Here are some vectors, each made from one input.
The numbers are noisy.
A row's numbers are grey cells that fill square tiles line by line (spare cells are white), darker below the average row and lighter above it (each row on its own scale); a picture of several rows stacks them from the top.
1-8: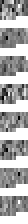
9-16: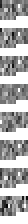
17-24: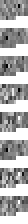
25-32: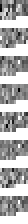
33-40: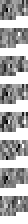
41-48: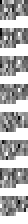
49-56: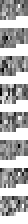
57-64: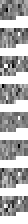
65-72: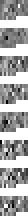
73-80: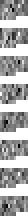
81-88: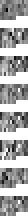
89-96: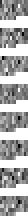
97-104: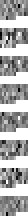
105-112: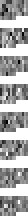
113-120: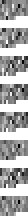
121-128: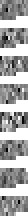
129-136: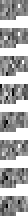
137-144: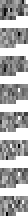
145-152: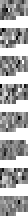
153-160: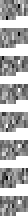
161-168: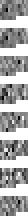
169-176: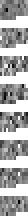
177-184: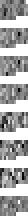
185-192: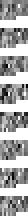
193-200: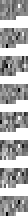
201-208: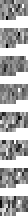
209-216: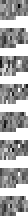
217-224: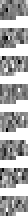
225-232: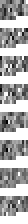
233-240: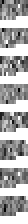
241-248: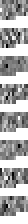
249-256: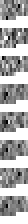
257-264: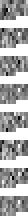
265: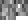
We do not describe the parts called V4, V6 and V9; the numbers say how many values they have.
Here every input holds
either a point on a 7-point line and a value of V4, or a node of an 11-node tree, a true/false value, a value of V6 and a value of V9.
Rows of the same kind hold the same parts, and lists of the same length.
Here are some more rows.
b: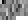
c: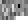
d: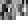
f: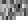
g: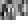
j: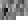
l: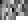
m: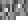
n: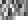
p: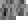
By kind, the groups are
b, c, f, l, m, n
d, g, j, p

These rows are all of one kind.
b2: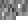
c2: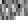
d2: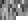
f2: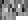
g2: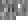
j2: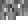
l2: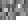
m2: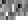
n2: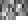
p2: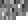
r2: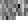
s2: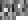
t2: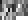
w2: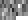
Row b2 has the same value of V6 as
g2, p2, r2 and w2.
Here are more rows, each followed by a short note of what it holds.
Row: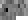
a point on a 7-point line and a value of V4
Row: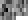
a point on a 7-point line and a value of V4
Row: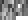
a node of an 11-node tree, a true/false value, a value of V6 and a value of V9
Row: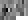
a point on a 7-point line and a value of V4
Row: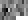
a point on a 7-point line and a value of V4
